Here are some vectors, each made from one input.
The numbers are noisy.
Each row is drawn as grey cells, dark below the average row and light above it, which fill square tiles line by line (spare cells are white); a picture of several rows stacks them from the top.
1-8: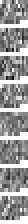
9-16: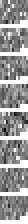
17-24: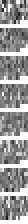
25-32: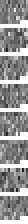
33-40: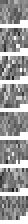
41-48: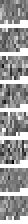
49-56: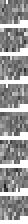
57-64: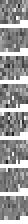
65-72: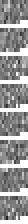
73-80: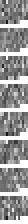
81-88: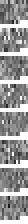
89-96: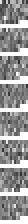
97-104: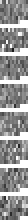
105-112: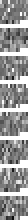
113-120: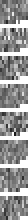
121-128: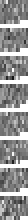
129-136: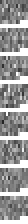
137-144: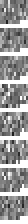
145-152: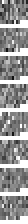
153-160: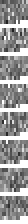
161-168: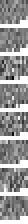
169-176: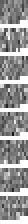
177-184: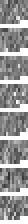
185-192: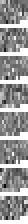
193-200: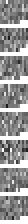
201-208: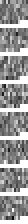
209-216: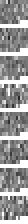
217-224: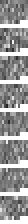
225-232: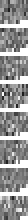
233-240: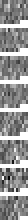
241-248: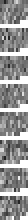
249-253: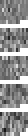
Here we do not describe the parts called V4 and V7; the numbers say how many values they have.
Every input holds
either one of 8 labels and a true/false value, or one of 9 labels, or a value of V4 and a value of V7.
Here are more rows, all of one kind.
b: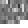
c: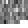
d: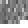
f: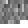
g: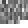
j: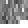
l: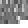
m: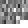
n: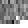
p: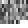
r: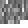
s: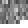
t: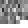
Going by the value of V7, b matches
c, l, m and p.
